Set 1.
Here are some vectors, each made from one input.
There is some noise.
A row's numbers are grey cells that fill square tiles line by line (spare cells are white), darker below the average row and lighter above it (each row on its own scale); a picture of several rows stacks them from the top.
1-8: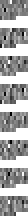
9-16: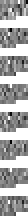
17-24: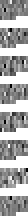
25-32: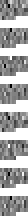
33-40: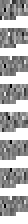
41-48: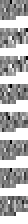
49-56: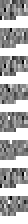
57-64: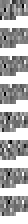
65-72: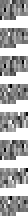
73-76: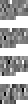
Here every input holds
either a point on a 9-point circle, or a fixed value.
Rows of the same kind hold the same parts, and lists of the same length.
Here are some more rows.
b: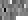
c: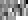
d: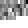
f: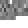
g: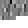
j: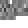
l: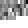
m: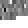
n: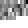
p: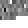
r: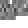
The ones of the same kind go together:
b, f, g, j, m, p, r
c, d, l, n

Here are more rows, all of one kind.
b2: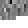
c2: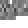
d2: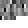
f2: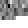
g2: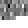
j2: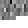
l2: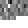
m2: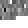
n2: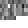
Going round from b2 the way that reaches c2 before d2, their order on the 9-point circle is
b2, j2, g2, f2, c2, m2, d2, n2, l2.
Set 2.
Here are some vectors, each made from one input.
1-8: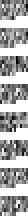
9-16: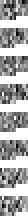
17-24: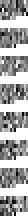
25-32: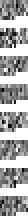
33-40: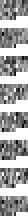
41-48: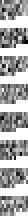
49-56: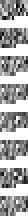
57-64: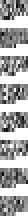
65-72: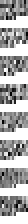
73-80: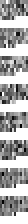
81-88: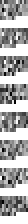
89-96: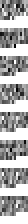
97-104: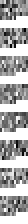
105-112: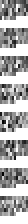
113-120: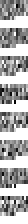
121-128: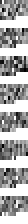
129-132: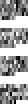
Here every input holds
a point on an 11-point line.
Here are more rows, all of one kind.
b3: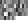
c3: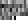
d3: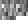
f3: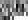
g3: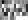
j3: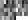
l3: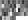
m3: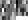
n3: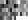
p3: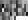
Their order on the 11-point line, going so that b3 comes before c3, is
b3, f3, m3, p3, c3, n3, j3, l3, d3, g3.
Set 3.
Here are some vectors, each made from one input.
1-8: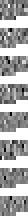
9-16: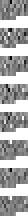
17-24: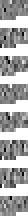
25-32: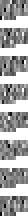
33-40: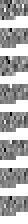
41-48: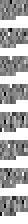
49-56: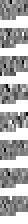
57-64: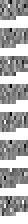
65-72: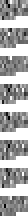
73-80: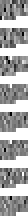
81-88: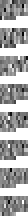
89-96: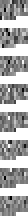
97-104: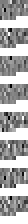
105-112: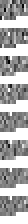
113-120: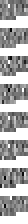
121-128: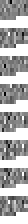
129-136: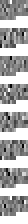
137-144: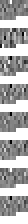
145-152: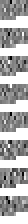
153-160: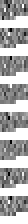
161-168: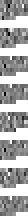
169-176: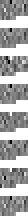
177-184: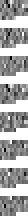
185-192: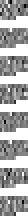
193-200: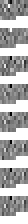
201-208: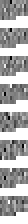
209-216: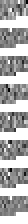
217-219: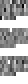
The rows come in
2 kinds.
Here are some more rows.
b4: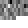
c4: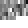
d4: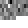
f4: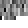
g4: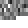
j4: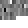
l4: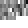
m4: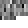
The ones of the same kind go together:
b4, d4, f4, g4, j4, m4
c4, l4

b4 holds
a point on a 9-point circle.
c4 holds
a fixed value.
